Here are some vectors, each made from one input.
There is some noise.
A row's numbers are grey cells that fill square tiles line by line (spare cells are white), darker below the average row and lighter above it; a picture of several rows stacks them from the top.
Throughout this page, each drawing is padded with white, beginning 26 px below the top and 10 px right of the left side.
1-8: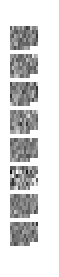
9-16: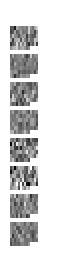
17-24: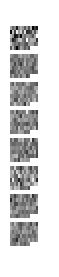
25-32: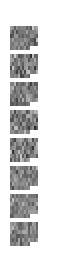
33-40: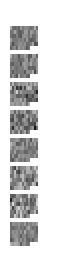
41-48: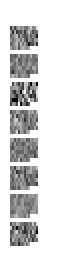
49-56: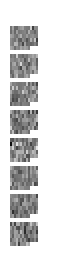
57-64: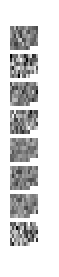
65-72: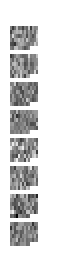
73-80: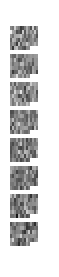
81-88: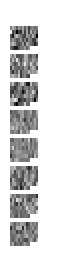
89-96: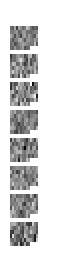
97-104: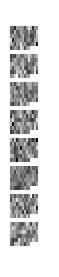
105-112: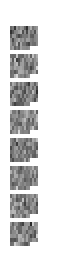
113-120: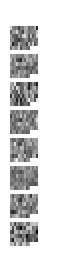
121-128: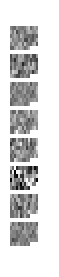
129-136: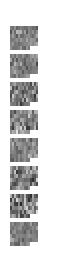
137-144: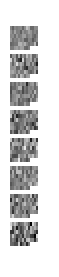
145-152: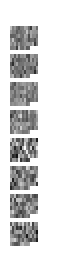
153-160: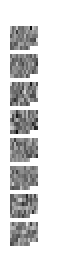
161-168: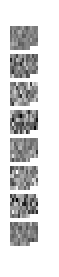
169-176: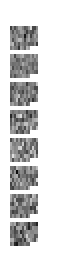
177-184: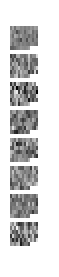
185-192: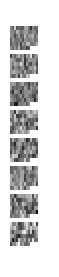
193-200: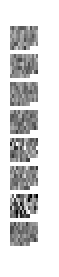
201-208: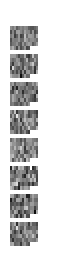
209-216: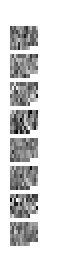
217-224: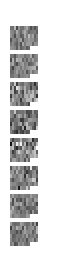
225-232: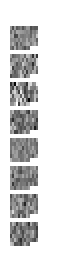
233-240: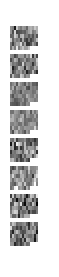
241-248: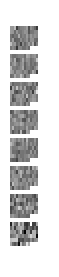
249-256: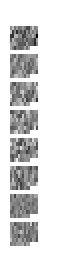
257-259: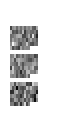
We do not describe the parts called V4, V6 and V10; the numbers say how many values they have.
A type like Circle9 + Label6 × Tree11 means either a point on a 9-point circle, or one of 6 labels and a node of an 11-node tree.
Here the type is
(Bool × V6 + V4) × Circle9 + Tree9 + V10.
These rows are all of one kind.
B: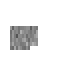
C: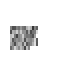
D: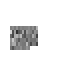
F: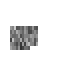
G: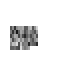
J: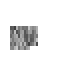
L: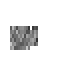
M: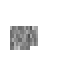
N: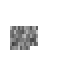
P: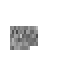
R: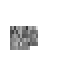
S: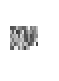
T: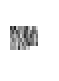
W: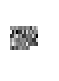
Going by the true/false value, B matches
G, M and W.
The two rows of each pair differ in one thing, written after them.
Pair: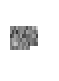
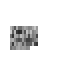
the place on the 9-point circle
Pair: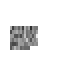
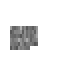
the place on the 9-point circle
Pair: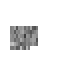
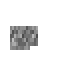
the true/false value
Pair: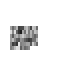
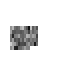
the place on the 9-point circle
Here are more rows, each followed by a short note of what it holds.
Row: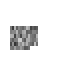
a value of V10
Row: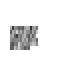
a point on a 9-point circle, a true/false value and a value of V6
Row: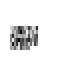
a point on a 9-point circle and a value of V4
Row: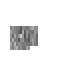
a point on a 9-point circle, a true/false value and a value of V6
